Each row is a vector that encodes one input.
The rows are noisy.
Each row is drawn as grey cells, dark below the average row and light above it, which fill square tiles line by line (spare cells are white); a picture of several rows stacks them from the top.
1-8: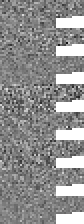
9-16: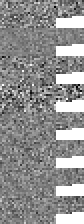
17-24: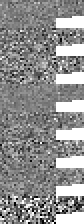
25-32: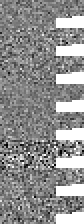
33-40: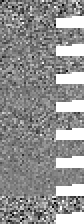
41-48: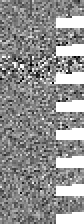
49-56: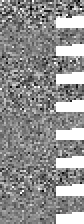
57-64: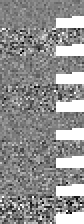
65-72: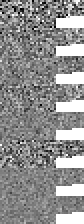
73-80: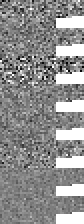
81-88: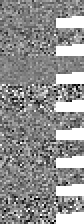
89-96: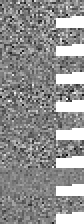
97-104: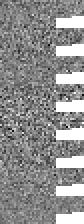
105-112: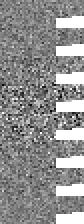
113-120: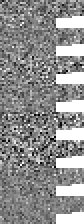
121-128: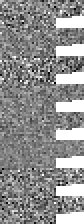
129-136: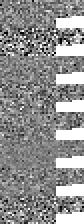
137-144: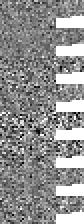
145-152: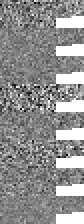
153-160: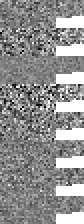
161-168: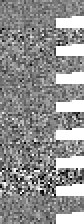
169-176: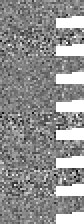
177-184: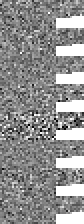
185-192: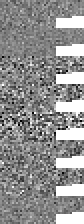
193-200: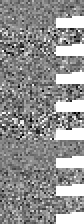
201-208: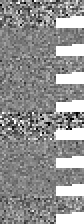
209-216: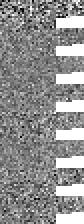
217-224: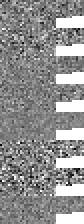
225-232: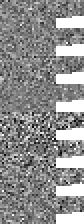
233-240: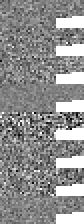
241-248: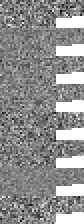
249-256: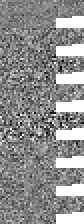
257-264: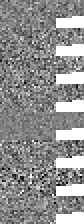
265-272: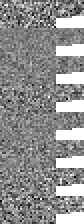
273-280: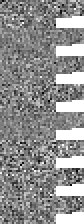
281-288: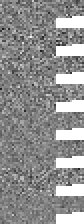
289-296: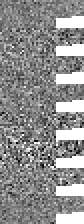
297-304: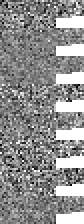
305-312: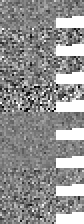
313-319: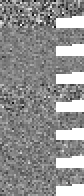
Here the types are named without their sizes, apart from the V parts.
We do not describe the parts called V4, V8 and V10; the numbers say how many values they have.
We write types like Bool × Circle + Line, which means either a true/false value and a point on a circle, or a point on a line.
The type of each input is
Bool × Circle × (Line + V10) × V4 + V8.
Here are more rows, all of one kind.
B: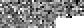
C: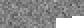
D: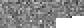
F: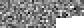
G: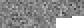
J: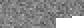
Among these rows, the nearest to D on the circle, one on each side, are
G and J.
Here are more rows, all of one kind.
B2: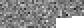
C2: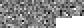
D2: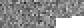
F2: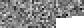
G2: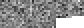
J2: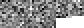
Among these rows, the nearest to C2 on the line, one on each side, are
D2 and J2.
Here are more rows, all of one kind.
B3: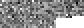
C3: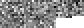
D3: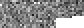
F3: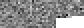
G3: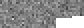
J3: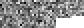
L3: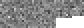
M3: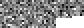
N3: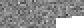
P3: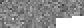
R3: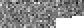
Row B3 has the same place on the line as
G3, J3, M3 and P3.
